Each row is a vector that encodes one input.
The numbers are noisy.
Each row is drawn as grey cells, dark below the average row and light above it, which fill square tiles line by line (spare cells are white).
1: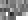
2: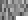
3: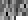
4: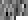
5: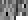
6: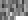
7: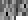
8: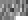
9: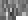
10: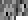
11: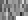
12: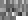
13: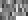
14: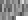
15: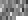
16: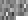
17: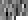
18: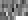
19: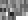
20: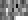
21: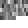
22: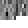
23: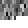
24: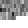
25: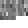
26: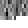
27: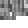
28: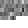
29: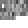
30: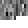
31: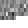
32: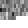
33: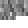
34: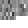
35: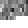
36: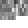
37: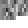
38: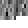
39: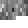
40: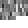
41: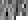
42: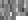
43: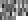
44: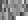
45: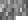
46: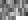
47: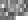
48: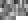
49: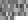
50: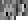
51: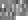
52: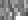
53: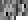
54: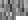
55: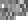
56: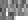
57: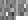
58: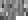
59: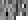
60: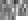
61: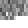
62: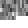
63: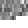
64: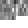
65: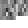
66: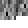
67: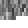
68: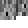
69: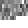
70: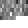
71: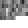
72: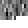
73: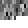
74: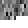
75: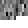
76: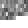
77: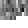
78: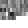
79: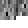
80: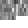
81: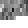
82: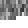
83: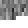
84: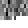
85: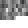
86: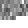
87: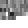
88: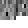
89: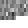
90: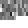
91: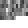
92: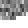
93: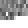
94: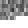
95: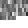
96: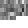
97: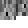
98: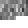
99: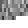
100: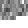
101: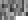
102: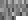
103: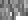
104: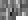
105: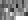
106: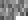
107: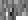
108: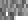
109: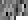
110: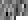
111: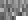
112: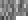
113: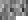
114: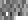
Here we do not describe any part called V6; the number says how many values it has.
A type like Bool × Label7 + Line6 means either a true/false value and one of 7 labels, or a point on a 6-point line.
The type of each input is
Bool × Line4 × List2(V6).
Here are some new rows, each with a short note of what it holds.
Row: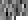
a point on a 4-point line and a true/false value, together with the empty list
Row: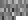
a point on a 4-point line and a true/false value, together with a list of two items
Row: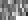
a point on a 4-point line and a true/false value, together with a list of two items
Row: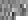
a point on a 4-point line and a true/false value, together with a list of one item
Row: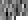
a point on a 4-point line and a true/false value, together with the empty list
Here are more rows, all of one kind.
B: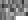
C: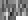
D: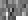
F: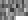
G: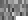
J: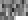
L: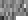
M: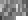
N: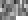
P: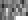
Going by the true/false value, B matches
F and N.
